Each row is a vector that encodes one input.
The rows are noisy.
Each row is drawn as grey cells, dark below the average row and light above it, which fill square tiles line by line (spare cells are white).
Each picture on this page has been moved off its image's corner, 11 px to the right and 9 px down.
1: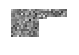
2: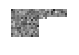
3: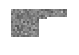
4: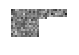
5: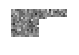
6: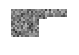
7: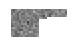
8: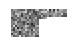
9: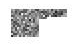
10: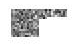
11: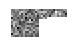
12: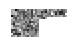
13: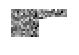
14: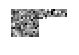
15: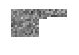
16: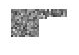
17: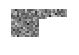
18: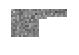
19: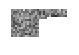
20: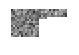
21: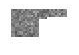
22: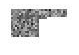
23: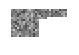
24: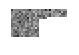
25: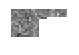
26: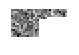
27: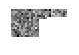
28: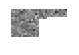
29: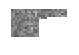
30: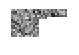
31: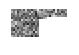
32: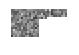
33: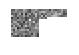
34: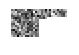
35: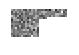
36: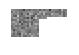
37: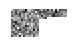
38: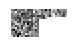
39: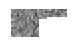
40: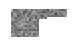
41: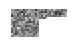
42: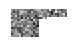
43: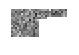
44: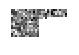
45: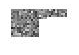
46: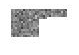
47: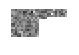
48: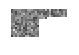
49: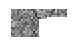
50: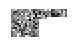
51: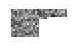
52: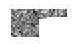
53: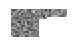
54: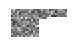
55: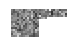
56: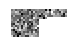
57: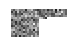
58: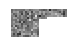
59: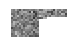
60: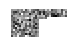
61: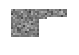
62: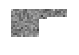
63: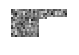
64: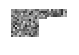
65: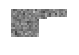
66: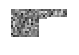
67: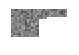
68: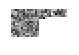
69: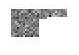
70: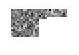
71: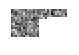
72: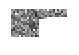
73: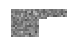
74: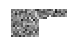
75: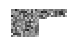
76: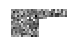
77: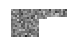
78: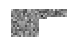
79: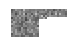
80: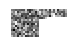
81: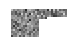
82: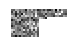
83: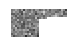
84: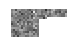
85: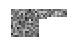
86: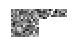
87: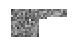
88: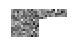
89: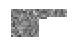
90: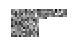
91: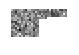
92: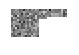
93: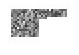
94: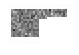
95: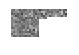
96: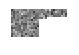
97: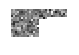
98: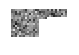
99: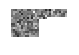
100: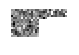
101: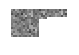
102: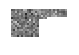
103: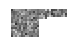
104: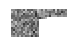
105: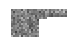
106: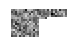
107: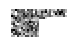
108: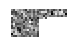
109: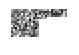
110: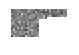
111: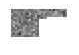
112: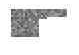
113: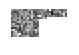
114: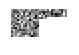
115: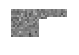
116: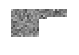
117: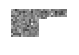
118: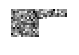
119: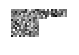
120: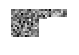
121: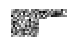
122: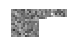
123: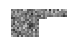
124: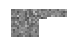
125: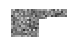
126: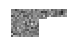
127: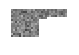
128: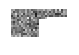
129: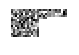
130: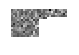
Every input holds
a point on a 17-point circle, together with either a fixed value, or five true/false values.
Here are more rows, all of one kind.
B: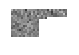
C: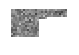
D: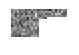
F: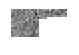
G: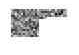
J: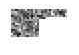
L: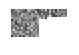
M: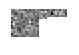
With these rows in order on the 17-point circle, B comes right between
F and M.
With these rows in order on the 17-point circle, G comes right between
C and J.
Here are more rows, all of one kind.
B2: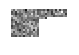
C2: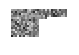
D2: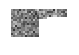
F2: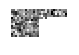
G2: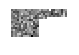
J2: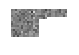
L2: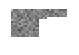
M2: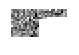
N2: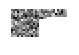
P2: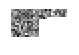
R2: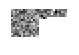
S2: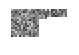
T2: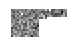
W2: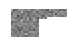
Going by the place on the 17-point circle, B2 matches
L2, P2 and W2.
